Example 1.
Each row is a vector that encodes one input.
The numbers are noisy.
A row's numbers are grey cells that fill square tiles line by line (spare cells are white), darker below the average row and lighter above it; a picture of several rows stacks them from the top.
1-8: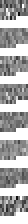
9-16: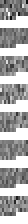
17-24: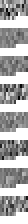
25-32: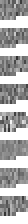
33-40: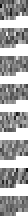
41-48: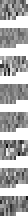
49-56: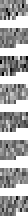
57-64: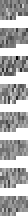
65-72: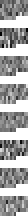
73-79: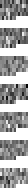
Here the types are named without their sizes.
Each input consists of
four true/false values.
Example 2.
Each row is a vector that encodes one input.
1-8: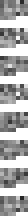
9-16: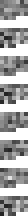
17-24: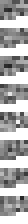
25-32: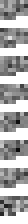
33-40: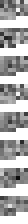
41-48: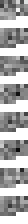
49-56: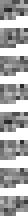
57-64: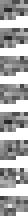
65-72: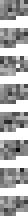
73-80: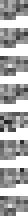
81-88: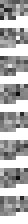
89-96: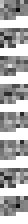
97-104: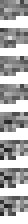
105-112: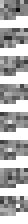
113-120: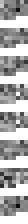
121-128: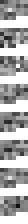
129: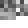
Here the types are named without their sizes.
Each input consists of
a point on a line.
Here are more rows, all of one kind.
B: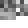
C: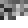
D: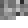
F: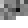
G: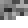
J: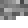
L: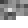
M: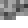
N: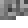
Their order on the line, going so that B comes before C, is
B, D, J, L, M, F, N, G, C.
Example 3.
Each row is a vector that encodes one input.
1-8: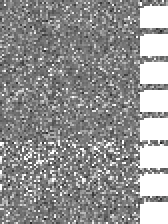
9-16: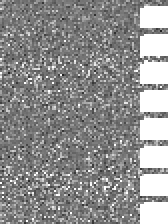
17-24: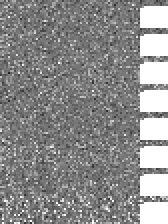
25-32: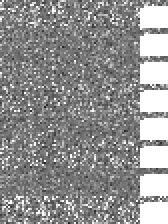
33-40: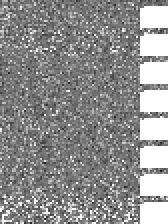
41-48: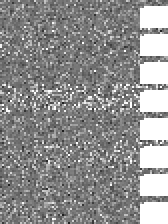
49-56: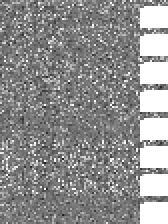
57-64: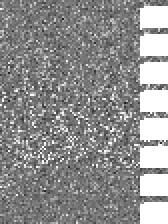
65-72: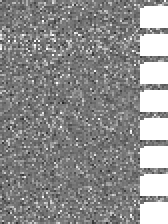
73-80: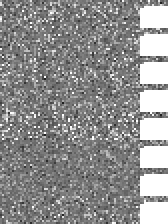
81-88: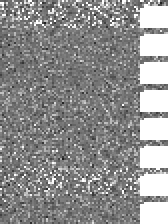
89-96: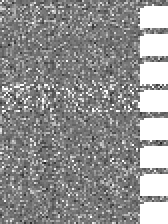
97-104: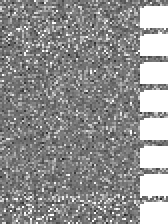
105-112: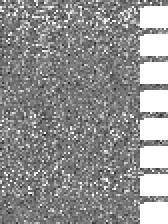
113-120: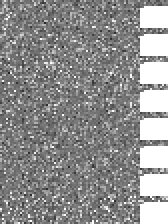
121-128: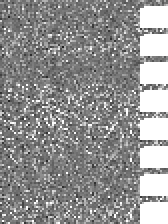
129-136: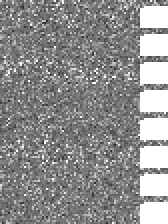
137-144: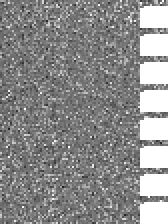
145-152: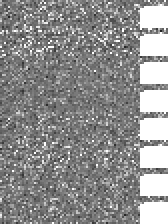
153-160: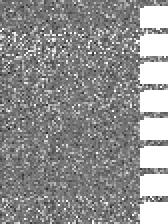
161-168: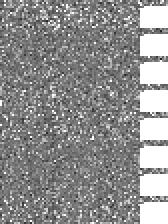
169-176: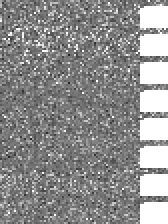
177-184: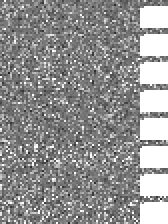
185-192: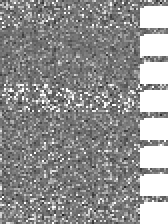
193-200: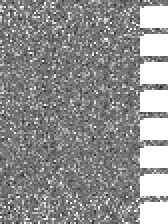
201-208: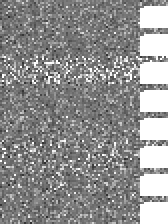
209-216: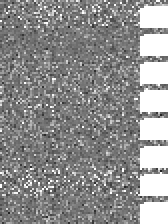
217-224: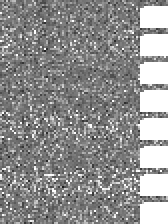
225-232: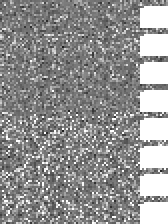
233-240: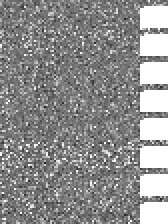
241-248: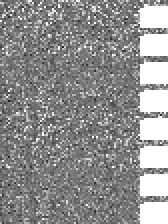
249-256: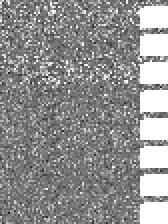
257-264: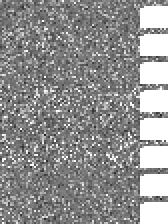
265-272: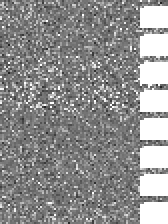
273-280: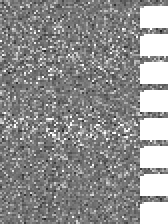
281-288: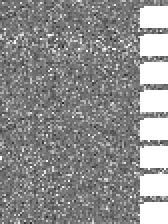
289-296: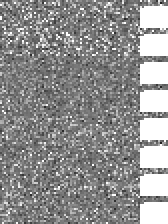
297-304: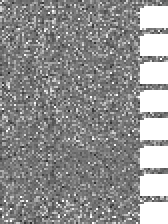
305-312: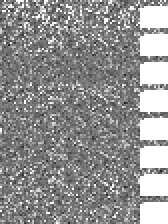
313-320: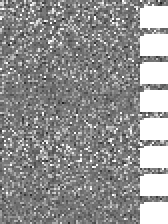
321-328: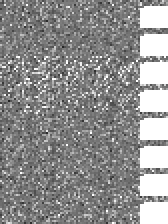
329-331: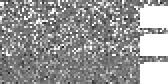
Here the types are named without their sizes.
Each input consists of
either a point on a circle, or a fixed value.
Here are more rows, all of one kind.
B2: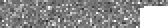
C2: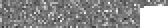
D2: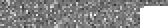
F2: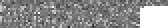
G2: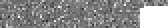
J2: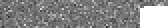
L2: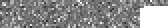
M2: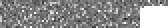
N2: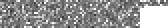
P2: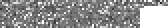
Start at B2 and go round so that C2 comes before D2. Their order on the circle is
B2, G2, L2, J2, P2, C2, D2, M2, F2, N2.
